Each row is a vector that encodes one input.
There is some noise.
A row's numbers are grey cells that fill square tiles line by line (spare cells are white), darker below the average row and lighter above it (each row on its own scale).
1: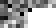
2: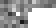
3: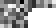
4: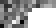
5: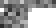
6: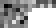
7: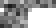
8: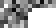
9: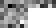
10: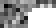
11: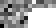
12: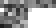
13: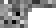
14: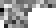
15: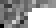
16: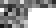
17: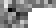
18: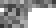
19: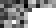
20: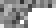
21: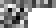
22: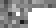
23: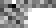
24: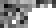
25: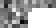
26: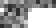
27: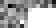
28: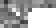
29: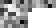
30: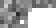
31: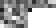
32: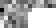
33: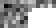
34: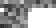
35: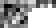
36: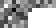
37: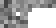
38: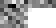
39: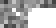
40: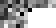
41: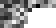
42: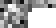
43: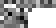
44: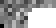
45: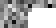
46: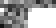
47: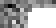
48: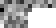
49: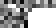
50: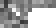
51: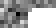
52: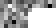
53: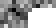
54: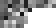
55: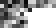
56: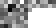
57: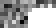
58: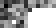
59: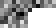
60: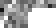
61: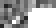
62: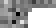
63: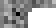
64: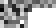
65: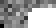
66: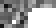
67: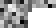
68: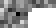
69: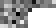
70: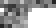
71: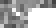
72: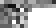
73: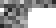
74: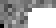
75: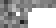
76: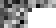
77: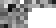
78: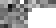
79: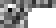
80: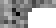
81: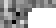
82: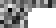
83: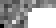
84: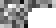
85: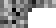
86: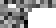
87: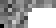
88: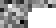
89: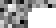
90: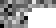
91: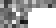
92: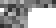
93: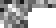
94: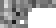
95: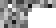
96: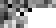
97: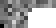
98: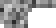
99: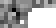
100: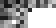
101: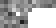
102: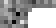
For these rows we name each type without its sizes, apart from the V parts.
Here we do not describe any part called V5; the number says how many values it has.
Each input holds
three true/false values, together with either a node of a tree, or a value of V5.
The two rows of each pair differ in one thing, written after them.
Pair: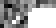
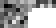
the node of the tree
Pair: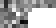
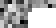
one of the three true/false values
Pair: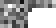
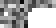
the node of the tree
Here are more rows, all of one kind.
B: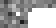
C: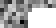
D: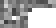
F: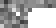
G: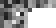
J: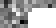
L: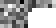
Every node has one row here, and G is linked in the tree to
F and L.
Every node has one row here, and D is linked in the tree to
B.
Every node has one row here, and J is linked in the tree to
C and L.
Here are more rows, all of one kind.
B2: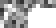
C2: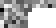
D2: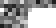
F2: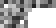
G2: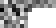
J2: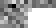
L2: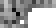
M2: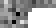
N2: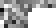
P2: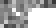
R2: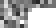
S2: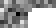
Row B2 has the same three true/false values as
C2 and N2.
